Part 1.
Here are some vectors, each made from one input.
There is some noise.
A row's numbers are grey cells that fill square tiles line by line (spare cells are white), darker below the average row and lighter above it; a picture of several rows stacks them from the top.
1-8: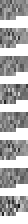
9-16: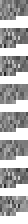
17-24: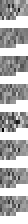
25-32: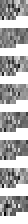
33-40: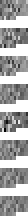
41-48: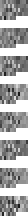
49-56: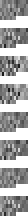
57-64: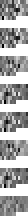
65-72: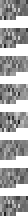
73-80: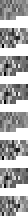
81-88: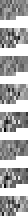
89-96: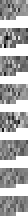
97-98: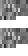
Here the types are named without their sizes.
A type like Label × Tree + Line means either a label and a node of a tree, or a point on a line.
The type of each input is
Line.
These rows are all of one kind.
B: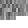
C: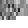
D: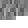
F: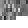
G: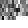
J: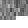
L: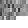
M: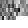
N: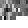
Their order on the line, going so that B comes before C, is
N, F, J, D, B, L, C, M, G.
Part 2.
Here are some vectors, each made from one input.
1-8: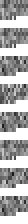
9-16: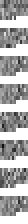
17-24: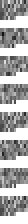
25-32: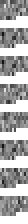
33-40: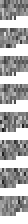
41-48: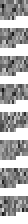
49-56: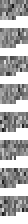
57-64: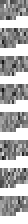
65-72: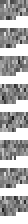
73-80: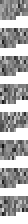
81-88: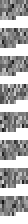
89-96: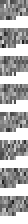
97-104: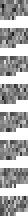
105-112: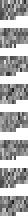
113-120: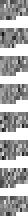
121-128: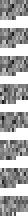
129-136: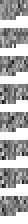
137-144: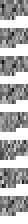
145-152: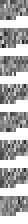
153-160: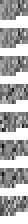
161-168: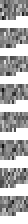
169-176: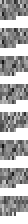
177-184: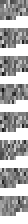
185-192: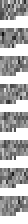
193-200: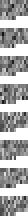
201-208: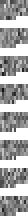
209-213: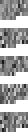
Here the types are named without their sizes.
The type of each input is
Label.
